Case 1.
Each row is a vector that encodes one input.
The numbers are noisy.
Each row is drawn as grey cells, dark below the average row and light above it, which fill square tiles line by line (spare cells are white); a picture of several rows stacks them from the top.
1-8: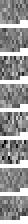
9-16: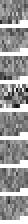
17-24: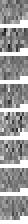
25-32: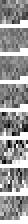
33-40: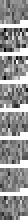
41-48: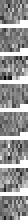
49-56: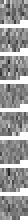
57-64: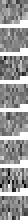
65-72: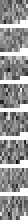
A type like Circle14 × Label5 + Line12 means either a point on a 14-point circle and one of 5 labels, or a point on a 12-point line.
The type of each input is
Line7 × Tree10.
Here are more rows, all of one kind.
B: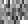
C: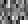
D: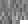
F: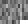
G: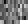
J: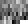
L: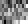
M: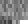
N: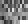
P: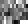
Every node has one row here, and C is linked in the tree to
D and P.
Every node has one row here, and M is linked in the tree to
B and F.
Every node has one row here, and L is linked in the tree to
G and N.
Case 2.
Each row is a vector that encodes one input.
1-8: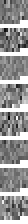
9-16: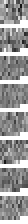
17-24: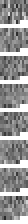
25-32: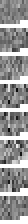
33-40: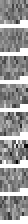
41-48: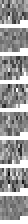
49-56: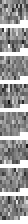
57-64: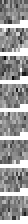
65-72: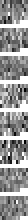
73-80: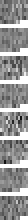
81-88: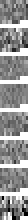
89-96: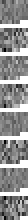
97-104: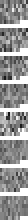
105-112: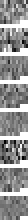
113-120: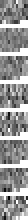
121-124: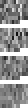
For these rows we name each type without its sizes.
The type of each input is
Label × (Tree + Unit).
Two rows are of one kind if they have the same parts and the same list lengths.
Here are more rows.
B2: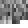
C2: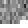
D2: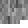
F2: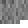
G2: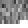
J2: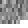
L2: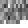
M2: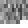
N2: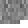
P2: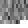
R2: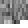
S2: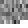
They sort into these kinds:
B2, D2, F2, J2, L2, M2, N2, P2, R2, S2
C2, G2

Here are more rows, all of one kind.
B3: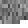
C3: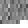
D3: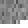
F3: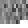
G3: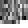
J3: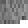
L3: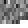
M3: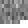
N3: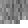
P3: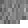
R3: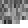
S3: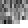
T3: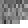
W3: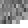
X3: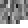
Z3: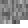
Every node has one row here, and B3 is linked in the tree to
F3 and L3.
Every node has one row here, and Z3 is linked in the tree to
C3, D3 and T3.
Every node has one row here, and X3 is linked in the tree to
F3.
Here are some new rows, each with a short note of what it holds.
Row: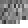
a label and a node of a tree
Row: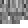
a label
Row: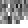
a label and a node of a tree
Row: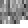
a label
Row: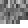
a label and a node of a tree
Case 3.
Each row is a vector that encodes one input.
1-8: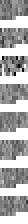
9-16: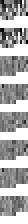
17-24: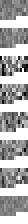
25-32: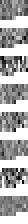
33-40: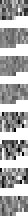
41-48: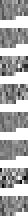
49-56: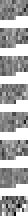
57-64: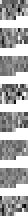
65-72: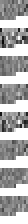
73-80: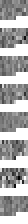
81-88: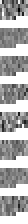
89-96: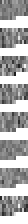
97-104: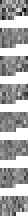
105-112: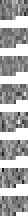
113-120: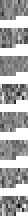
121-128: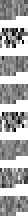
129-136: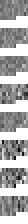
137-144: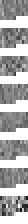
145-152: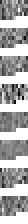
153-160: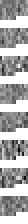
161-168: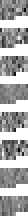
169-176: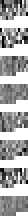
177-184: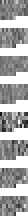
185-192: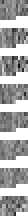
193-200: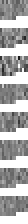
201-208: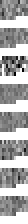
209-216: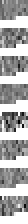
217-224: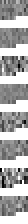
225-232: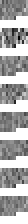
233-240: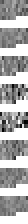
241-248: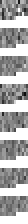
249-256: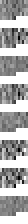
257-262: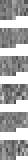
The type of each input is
Bool × Bool × Bool × Line5 × Line5 + Unit.
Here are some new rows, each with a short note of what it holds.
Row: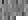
a point on each of two 5-point lines and three true/false values
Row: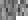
a point on each of two 5-point lines and three true/false values
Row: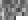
a point on each of two 5-point lines and three true/false values
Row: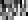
a fixed value
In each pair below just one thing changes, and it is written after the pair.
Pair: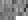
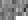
the place on one of the two 5-point lines
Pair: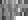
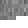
the place on one of the two 5-point lines
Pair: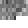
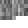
the place on one of the two 5-point lines
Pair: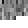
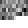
one of the three true/false values
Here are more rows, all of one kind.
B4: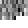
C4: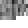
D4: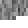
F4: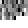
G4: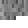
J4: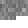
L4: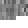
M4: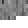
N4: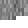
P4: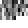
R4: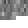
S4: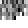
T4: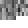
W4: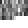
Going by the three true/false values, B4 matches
F4, M4, N4 and S4.
